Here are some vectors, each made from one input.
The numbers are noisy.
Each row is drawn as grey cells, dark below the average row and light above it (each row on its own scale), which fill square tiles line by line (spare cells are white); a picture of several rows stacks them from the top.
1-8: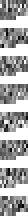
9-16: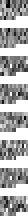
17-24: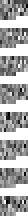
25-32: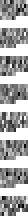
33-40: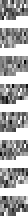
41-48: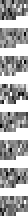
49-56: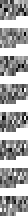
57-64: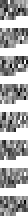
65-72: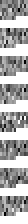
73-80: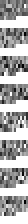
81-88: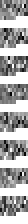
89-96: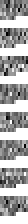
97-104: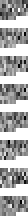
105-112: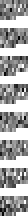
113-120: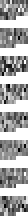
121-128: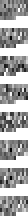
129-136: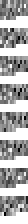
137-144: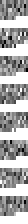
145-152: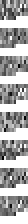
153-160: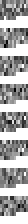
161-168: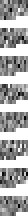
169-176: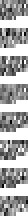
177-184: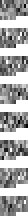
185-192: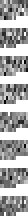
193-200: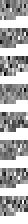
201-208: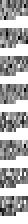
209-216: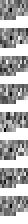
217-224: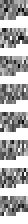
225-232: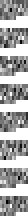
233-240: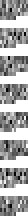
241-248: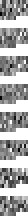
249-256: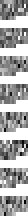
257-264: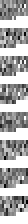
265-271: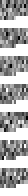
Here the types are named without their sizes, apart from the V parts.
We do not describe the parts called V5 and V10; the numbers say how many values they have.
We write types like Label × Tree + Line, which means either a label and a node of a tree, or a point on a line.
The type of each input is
(Circle × V10 + Tree × V5) × Label × Label.
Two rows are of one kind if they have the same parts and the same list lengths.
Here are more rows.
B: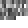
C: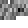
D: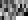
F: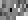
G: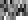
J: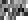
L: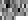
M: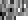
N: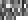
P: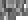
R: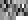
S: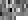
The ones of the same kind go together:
B, F, M, N, P, S
C, D, G, J, L, R

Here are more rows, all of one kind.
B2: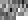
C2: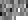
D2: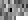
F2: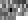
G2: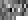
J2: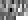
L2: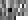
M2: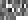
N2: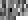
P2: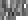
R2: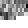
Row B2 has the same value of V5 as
C2, M2 and R2.
